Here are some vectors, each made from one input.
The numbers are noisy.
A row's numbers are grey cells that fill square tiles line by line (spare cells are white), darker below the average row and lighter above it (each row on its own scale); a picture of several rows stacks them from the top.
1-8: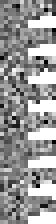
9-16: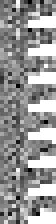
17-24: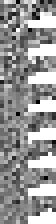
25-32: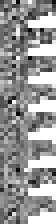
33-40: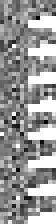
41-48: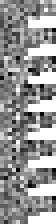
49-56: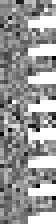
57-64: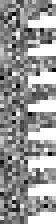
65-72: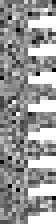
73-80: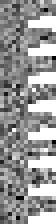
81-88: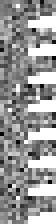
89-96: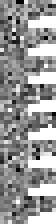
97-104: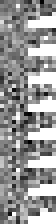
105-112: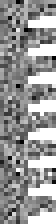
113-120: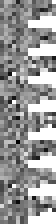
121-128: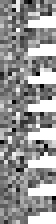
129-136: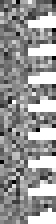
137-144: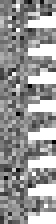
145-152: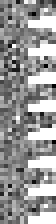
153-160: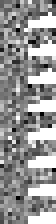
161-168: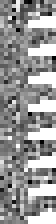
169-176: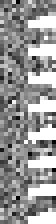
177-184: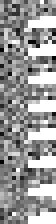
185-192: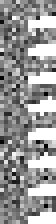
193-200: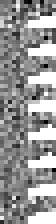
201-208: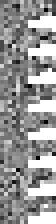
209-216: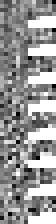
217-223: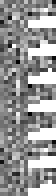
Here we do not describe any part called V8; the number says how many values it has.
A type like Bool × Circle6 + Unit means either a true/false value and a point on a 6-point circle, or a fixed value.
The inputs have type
Bool × Bool × Bool × Bool × (Unit + V8 × V8) + Label9 × Label9 + Unit.
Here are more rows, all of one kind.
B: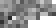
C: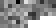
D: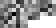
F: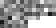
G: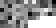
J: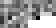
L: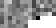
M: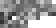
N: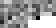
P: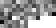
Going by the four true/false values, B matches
D and M.
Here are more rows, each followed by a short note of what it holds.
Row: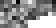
four true/false values
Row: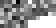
four true/false values
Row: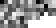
a fixed value
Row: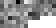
four true/false values and two values of V8
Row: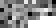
four true/false values and two values of V8
